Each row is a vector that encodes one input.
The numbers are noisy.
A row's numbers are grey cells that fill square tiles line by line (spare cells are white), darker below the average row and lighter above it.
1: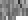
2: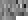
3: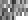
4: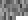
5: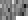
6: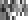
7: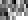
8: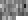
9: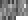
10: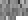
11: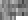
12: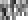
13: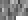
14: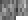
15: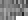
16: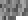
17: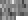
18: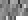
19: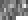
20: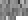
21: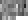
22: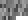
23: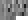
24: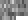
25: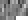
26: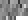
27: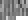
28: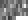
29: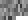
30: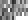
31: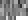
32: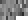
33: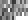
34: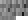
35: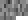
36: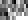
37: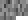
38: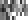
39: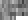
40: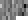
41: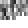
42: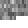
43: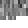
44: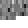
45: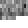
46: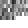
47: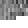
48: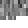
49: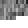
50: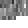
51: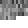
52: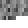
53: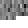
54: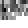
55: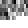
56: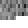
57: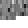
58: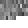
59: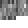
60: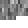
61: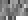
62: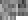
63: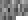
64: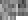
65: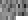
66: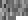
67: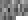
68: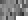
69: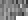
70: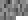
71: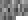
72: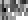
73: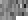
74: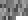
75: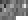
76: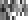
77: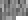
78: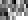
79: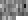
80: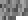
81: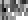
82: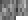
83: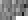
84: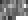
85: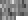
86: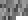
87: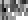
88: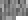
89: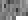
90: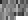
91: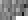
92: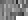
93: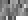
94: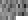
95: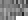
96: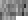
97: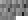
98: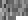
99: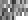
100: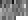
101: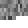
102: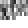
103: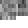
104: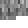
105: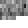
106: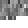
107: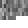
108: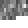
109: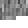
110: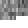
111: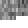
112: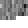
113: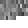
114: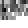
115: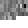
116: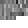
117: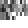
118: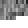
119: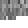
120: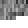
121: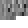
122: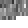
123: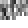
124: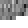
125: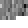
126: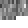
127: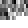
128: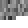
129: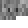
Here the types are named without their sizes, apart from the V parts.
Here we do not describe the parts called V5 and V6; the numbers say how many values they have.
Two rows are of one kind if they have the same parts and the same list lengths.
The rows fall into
2 kinds.
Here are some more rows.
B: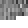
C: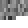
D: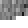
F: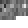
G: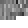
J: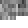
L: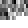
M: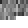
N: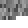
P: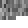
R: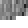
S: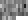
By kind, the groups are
B, C, D, F, G, J, M, N, P, R, S
L

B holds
a node of a tree, a true/false value and a value of V6.
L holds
a value of V5.
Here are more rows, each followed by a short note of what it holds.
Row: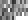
a value of V5
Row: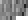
a node of a tree, a true/false value and a value of V6
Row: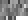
a node of a tree, a true/false value and a value of V6
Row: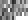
a value of V5
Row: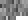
a node of a tree, a true/false value and a value of V6
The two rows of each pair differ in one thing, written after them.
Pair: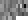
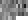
the value of V6
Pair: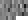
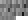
the value of V6
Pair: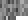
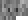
the value of V6
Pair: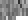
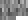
the value of V6
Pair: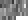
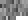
the node of the tree
